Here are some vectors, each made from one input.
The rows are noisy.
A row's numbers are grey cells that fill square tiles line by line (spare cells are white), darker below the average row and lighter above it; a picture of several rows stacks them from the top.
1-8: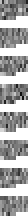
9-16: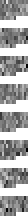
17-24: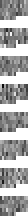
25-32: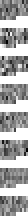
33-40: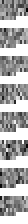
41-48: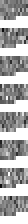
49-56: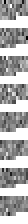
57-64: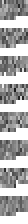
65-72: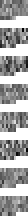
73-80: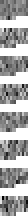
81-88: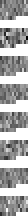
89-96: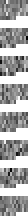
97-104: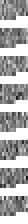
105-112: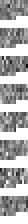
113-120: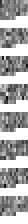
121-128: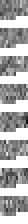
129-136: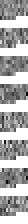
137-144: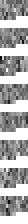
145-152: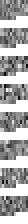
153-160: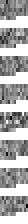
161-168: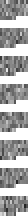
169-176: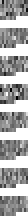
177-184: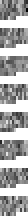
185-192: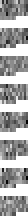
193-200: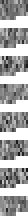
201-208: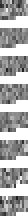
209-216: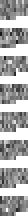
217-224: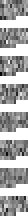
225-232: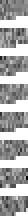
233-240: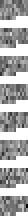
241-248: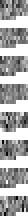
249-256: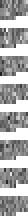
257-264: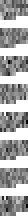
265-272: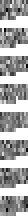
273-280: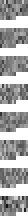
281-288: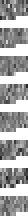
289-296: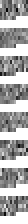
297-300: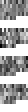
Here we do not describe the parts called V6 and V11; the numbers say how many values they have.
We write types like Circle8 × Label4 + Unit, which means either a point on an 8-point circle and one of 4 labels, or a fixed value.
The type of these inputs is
(Bool × Circle8 + V6) × (Line10 + V11).
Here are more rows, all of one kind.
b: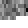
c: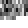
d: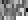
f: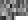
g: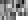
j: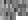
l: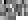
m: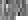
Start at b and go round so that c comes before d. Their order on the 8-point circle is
b, j, l, c, f, g, m, d.
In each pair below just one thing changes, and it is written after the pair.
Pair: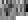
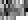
the place on the 8-point circle
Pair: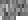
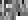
the value of V11
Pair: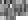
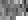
the true/false value
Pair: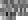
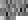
the value of V11
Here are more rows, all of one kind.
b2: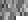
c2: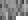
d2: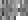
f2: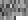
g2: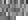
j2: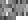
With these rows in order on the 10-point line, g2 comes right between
f2 and j2.
